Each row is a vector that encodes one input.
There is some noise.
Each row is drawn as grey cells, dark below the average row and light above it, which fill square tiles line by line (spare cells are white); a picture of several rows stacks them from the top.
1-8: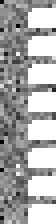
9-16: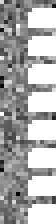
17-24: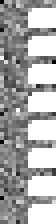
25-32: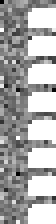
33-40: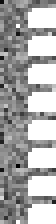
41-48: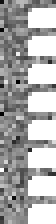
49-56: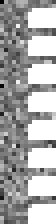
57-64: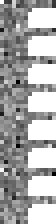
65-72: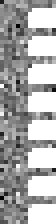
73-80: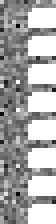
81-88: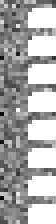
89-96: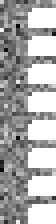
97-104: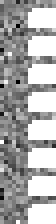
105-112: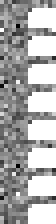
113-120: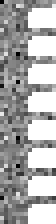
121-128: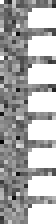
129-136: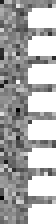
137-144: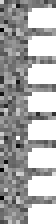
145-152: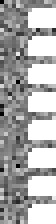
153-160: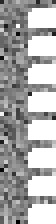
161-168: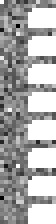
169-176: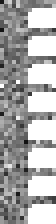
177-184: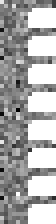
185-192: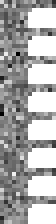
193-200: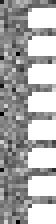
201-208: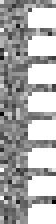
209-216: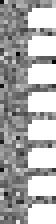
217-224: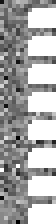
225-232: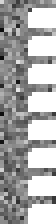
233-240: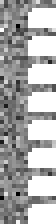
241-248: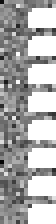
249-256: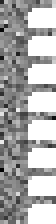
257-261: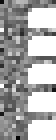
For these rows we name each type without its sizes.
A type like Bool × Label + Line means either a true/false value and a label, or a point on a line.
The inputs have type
(Line + Tree) × (Tree + Unit).
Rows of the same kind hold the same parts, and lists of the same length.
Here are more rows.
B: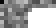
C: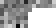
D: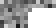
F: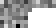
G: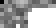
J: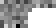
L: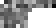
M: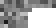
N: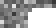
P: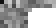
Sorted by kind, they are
B, G
C, D, F, J
L, M, N
P

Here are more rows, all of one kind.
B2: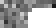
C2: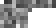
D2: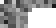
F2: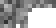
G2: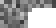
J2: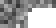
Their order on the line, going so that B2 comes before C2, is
F2, J2, D2, G2, B2, C2.
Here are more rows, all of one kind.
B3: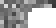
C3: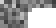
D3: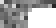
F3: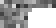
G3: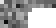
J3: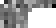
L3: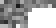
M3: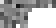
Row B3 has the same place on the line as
D3 and J3.
